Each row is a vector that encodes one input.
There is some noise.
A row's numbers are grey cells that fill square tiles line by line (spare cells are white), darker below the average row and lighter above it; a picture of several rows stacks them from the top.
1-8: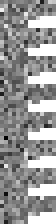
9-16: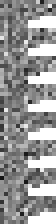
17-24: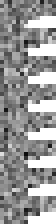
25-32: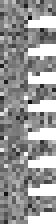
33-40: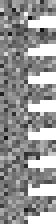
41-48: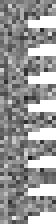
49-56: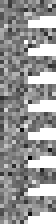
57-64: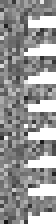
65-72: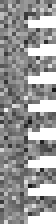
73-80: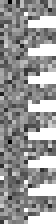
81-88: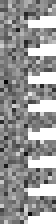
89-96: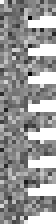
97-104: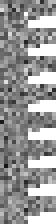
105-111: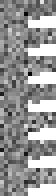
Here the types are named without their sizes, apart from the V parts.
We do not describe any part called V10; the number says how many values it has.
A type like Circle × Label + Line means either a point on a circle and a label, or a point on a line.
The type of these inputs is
Bool × V10 + Line.
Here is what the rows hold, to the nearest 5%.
About 50% of them hold a point on a line. The rest hold a true/false value and a value of V10.
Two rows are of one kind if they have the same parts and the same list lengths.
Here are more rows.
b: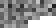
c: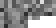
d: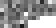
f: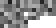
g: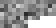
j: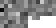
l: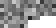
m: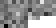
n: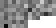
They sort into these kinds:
b, d, f, l
c, g, j, m, n

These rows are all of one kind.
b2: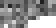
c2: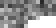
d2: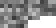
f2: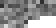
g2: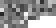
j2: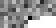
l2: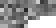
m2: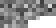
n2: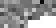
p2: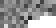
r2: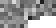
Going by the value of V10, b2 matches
c2, d2, f2 and l2.
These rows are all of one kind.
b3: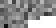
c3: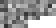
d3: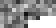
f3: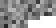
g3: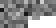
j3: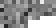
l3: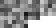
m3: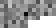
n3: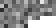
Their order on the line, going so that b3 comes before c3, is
g3, n3, j3, b3, f3, m3, c3, d3, l3.
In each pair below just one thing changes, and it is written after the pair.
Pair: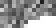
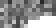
the true/false value
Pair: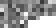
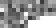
the true/false value
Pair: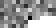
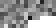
the true/false value
